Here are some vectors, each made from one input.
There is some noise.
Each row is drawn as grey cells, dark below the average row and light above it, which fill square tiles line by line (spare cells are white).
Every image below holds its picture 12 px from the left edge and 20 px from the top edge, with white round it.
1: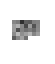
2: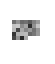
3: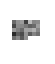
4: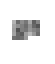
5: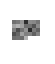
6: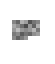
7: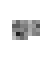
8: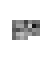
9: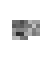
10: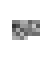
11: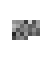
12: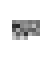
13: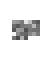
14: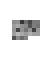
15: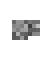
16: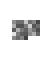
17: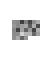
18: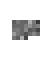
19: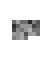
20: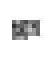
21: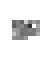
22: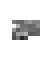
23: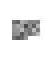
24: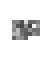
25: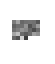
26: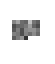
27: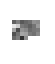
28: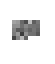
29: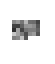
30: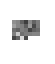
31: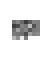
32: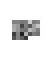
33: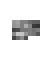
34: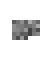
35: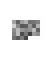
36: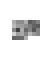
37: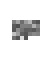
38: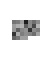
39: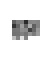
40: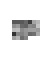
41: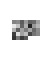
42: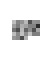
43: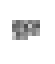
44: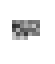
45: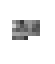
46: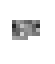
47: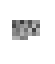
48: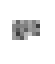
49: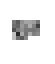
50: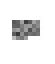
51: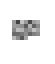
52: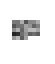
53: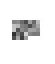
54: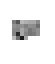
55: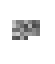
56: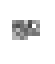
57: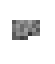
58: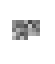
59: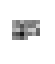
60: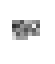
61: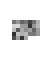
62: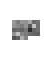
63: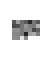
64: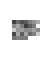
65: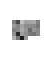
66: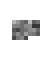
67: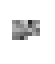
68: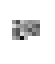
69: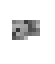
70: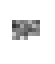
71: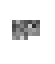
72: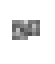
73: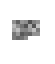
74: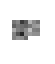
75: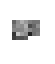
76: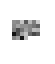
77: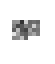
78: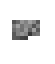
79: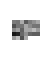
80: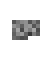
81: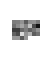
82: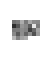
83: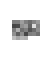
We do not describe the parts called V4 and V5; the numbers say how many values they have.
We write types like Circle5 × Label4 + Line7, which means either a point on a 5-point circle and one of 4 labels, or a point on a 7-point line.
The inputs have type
Bool × Line3 × Line3 × V4 × V5.
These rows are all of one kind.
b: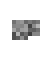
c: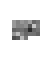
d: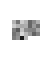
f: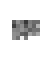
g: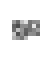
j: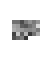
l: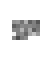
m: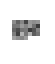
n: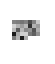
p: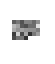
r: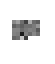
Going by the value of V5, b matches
d, l and n.
